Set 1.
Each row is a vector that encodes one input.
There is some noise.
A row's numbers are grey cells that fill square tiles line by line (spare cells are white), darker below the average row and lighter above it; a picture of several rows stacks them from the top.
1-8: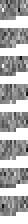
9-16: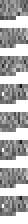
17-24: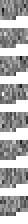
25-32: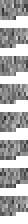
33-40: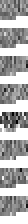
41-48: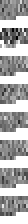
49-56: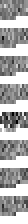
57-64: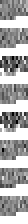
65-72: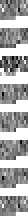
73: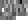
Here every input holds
a list of up to two points on a 7-point line.
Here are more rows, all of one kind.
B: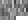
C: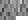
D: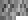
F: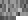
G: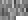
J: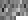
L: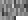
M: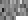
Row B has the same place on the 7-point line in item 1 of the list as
G and L.
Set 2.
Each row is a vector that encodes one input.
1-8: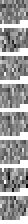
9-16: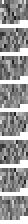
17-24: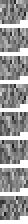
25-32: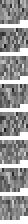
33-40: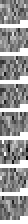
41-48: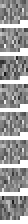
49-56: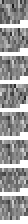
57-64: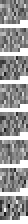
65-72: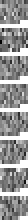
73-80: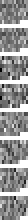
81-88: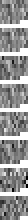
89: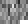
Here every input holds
a point on a 9-point circle and a true/false value.
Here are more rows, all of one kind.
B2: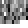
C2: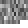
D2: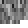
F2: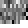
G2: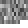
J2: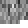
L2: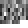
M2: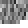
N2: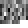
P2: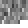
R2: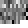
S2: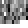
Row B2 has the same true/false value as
J2, L2, N2 and S2.
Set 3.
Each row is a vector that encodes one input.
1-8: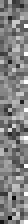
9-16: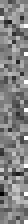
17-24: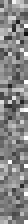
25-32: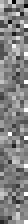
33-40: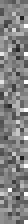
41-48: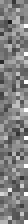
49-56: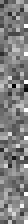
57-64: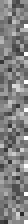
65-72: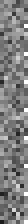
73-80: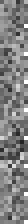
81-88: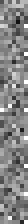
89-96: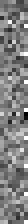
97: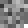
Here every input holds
a list of up to two points on a 7-point line.
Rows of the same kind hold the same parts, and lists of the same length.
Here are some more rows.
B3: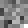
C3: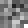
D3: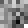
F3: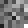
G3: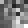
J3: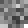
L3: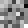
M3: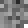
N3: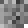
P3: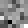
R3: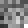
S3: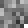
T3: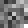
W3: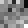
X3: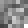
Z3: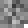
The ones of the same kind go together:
B3, F3, G3, P3, R3, T3, X3
C3, D3, J3, M3, N3, S3, Z3
L3, W3

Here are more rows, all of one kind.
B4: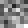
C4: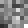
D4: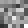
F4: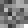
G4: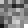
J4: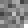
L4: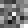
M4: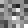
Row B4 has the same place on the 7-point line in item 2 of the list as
F4 and L4.
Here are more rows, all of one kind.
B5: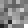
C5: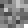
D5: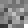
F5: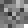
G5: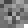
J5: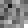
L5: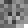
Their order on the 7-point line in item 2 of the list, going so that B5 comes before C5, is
J5, B5, D5, C5, F5, G5, L5.
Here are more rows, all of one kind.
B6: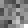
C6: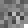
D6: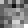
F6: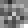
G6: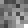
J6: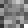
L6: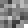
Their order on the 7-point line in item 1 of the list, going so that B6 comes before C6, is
D6, B6, G6, C6, F6, L6, J6.
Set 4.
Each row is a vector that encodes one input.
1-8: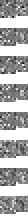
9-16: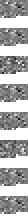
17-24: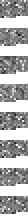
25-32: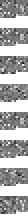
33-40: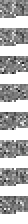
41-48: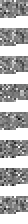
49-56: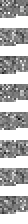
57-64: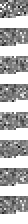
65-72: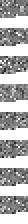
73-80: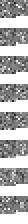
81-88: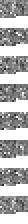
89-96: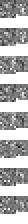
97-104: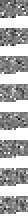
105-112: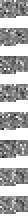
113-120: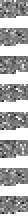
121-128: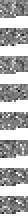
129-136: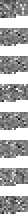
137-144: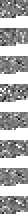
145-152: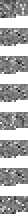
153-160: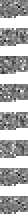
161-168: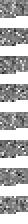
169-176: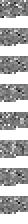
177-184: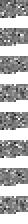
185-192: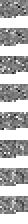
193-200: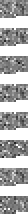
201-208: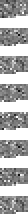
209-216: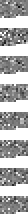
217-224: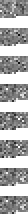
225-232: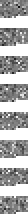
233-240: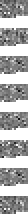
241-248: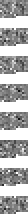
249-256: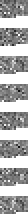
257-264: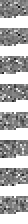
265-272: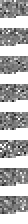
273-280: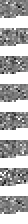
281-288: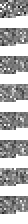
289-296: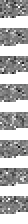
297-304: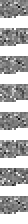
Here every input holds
a list of up to two points on a 4-point line.
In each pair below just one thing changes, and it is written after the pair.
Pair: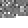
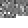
the place on the 4-point line in item 2 of the list
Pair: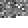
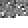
the place on the 4-point line in item 1 of the list
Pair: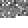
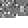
the place on the 4-point line in item 1 of the list
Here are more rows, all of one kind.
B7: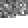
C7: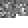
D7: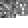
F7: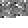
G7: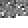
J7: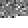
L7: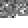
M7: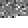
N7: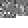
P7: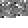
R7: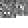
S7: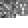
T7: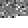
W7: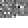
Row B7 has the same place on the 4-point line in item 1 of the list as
D7, R7, S7 and W7.
